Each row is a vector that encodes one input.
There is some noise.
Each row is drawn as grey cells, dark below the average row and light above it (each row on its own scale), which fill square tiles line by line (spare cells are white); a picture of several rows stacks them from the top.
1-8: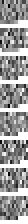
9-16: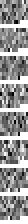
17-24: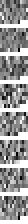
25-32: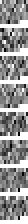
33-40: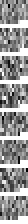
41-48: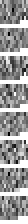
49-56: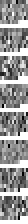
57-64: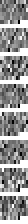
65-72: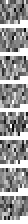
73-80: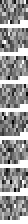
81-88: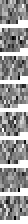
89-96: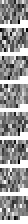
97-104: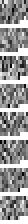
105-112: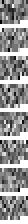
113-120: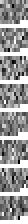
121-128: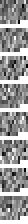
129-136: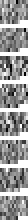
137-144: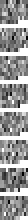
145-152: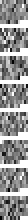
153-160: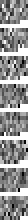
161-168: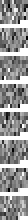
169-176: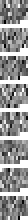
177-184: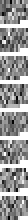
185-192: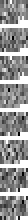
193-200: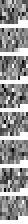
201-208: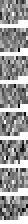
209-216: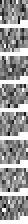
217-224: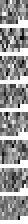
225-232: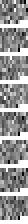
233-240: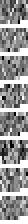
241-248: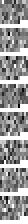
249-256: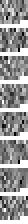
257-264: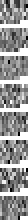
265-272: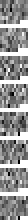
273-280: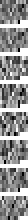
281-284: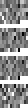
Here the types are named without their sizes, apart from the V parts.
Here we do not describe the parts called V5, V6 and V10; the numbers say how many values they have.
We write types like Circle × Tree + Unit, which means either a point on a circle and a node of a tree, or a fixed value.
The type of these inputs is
Bool × V6 + Label × (Line + V10) + V5.
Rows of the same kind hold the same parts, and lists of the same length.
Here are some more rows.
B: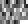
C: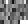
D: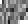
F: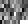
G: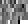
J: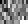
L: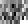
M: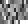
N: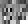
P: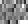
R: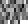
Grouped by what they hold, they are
B, C, F, G
D, L, N, P
J
M, R

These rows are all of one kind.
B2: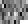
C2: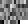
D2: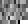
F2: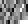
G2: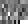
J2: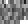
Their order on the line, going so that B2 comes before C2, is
F2, B2, G2, D2, C2, J2.
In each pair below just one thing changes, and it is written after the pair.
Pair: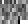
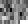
the label
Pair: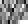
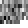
the label
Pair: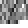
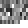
the value of V10
